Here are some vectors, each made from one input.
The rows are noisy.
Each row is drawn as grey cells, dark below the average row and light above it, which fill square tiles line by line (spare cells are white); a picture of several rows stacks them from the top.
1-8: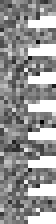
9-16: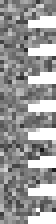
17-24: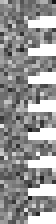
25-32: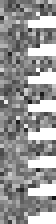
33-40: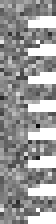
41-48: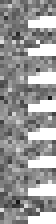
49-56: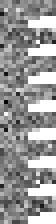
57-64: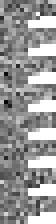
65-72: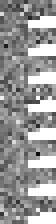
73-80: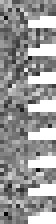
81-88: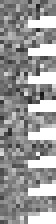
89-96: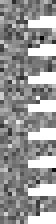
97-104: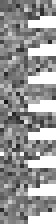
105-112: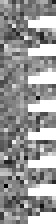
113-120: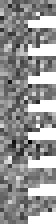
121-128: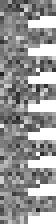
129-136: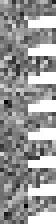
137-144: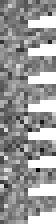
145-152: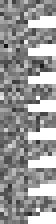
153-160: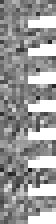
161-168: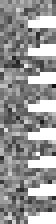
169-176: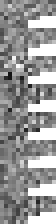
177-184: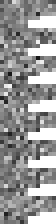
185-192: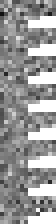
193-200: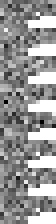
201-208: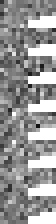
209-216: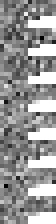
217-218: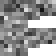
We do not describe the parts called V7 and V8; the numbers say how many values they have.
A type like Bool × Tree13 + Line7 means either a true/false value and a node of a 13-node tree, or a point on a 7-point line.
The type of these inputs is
Bool × V8 + List2(Line4) × V7.
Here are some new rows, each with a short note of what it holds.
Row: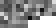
a true/false value and a value of V8
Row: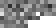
a true/false value and a value of V8
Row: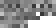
a true/false value and a value of V8
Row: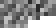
a value of V7, together with the empty list
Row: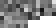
a true/false value and a value of V8
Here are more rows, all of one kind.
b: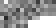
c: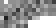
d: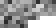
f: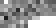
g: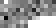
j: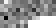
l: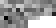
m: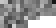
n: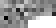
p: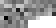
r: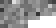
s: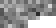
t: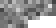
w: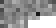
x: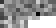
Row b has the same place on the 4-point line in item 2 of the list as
f, l, m and p.
